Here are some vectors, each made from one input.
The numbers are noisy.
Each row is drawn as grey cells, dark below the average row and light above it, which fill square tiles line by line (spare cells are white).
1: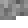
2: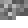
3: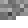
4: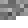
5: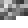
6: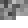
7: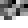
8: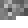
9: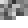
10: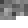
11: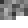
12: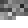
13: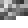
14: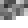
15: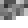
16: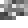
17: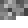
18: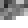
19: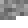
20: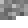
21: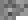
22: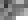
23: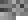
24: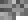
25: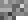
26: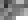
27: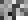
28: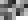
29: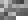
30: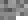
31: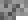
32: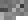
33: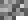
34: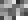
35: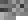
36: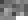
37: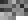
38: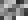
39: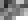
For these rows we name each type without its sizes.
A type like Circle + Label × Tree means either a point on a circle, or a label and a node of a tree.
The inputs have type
Bool × Line.
